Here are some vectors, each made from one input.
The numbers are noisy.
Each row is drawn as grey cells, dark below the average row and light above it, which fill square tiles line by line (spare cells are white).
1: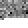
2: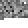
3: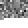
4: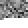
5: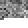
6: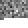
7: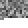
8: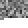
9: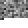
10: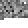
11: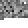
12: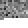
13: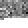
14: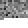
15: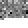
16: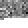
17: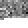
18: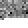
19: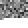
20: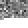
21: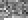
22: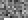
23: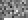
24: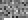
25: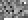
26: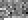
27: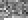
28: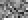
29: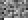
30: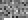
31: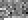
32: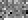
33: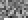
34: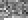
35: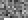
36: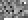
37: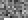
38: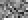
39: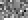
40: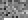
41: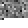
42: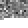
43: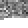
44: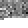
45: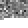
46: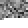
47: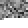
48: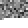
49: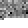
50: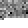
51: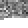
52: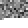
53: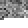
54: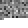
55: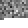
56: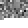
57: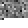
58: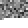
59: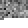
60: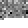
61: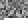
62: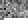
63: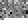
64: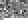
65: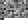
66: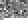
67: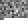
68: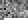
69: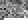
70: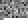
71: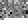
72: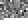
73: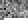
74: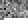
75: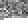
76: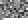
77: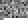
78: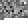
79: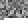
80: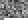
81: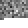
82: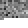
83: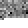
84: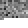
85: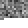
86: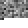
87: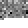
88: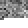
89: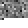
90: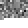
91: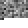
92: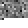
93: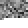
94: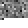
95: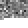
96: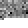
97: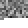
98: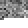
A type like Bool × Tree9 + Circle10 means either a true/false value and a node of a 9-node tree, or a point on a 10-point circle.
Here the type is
Line8 + Tree10.
